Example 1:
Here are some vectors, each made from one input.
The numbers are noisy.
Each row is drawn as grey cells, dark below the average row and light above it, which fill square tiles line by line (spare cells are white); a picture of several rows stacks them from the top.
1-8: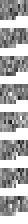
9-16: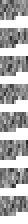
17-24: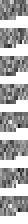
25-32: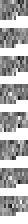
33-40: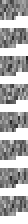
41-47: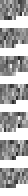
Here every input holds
one of 6 labels and a true/false value.
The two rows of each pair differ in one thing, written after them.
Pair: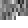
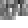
the label
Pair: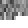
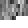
the label
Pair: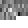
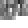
the label
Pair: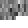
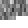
the true/false value
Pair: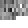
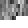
the label
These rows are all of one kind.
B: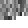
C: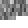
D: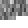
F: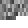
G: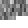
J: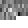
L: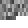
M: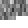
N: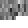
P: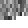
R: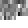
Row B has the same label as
F, L and P.
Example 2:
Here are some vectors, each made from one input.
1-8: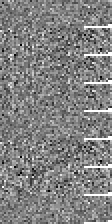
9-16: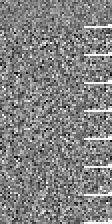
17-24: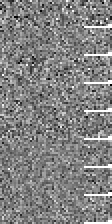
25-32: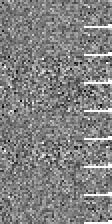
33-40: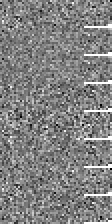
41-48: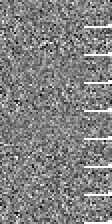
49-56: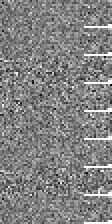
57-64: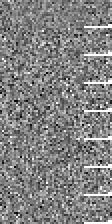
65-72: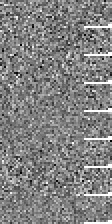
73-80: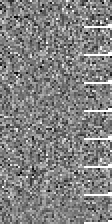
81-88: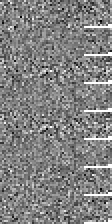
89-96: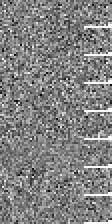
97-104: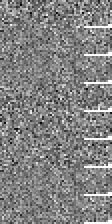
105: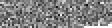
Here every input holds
either a point on a 9-point line, or a point on an 11-point line.
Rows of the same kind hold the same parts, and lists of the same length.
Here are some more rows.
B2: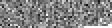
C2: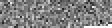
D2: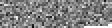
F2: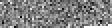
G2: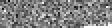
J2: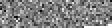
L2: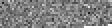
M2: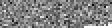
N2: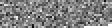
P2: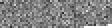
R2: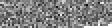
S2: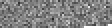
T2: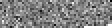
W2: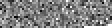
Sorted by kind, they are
B2, D2, G2, M2, N2, R2
C2, F2, J2, L2, P2, S2, T2, W2

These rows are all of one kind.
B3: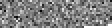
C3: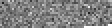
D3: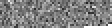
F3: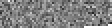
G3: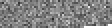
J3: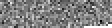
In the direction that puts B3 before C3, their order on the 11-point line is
B3, G3, C3, F3, D3, J3.
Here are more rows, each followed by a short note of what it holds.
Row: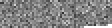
a point on an 11-point line
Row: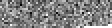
a point on a 9-point line
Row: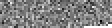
a point on an 11-point line
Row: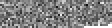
a point on a 9-point line
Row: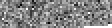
a point on a 9-point line
